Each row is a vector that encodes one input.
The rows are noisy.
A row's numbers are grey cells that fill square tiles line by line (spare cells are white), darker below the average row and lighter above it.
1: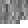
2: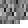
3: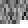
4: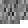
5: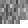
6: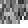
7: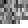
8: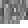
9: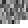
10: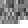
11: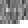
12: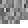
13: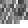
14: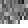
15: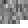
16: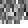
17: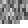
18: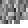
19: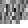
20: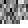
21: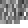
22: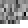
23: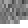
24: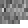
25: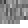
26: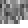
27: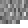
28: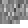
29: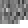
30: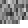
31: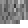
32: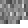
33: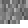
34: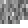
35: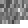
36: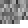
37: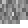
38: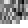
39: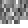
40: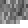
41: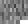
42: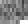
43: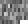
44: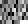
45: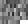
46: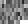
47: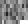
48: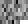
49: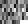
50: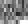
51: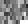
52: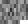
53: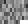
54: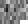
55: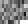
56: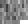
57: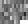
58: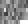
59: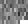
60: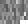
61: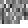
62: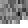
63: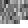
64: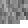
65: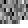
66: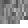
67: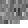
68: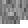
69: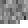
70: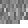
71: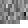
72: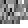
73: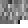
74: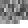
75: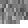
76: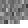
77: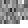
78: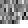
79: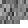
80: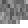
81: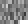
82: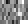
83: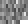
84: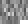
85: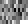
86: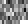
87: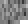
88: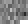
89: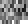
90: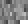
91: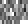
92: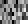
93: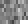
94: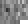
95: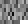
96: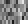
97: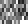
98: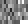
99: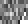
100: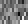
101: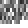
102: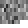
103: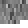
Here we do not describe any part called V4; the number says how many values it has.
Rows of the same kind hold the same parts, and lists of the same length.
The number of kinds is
2.
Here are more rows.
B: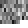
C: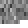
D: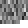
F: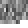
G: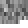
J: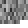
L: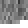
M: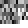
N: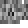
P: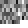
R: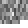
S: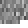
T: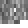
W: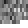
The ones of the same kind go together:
B, F, M, P, R, S, T, W
C, D, G, J, L, N

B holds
three true/false values and a value of V4.
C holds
a node of a 7-node tree and a value of V4.
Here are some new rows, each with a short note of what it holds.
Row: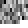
three true/false values and a value of V4
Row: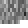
a node of a 7-node tree and a value of V4
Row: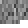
a node of a 7-node tree and a value of V4
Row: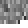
three true/false values and a value of V4
